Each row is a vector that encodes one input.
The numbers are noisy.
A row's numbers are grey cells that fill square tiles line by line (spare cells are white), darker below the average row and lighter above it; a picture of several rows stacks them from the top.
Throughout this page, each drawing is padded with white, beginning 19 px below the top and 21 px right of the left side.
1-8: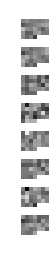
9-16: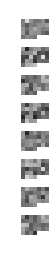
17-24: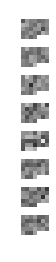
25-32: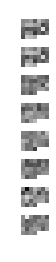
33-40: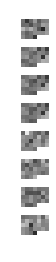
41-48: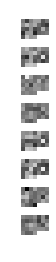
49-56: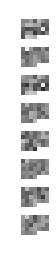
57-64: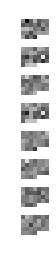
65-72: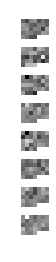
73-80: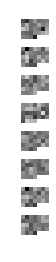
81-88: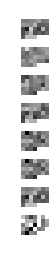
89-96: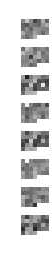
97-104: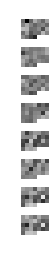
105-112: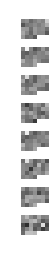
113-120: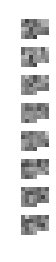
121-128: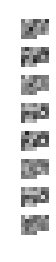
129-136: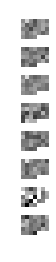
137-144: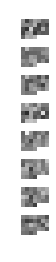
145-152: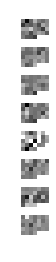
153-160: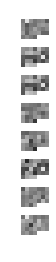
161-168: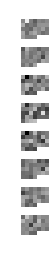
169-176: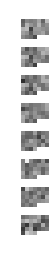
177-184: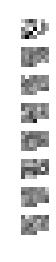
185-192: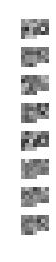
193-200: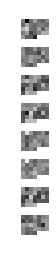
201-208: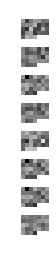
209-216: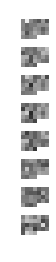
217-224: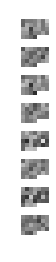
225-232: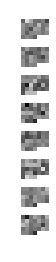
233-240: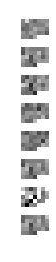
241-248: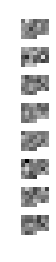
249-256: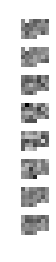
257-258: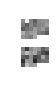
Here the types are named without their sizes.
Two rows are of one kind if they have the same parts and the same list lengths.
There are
4 kinds of row.
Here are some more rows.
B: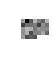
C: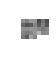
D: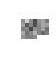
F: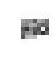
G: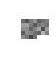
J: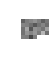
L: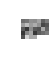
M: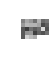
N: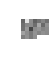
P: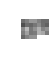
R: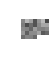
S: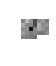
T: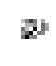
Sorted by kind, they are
B
C, D, G, J, N, P, R, S
F, L, M
T

